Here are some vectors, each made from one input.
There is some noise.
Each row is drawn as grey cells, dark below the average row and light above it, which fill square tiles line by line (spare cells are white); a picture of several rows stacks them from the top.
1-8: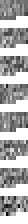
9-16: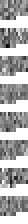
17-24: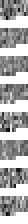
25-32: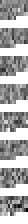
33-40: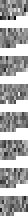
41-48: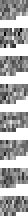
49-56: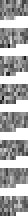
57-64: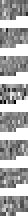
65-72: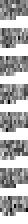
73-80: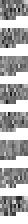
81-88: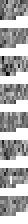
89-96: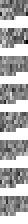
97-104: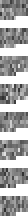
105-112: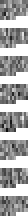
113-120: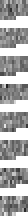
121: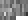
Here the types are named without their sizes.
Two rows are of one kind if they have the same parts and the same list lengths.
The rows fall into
2 kinds.
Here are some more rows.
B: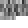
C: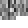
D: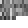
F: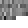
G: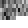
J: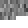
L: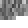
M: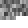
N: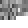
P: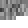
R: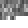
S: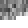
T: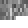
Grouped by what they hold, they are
B, D, F, J, M, N, P, R, S, T
C, G, L

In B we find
a node of a tree and four true/false values.
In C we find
a label and a node of a tree.
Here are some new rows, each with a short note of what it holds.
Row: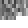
a label and a node of a tree
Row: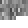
a node of a tree and four true/false values
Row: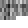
a node of a tree and four true/false values
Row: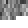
a node of a tree and four true/false values
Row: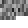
a node of a tree and four true/false values
